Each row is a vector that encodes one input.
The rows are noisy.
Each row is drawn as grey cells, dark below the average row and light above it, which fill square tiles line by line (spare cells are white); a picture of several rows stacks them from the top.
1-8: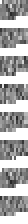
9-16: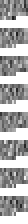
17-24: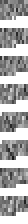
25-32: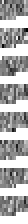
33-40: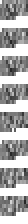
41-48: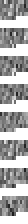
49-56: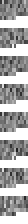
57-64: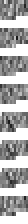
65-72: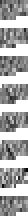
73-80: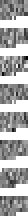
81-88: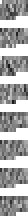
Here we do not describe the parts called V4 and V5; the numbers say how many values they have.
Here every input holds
either a point on a 6-point circle and a value of V4, or a fixed value, or a true/false value and a value of V5.
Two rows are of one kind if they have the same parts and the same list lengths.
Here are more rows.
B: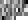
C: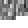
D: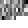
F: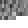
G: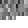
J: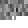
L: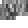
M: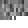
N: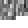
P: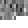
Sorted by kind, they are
B, D
C, L, N
F, G, J, M, P

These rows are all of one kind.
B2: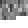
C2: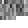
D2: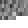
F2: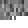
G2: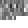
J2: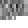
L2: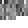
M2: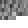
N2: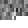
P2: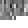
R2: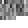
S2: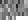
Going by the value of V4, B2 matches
D2 and M2.
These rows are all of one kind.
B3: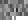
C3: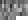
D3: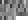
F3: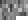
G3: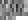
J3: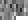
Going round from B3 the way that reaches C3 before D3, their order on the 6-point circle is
B3, F3, C3, J3, D3, G3.
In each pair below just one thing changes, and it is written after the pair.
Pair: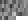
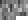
the place on the 6-point circle
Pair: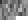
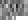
the value of V4
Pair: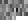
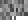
the place on the 6-point circle
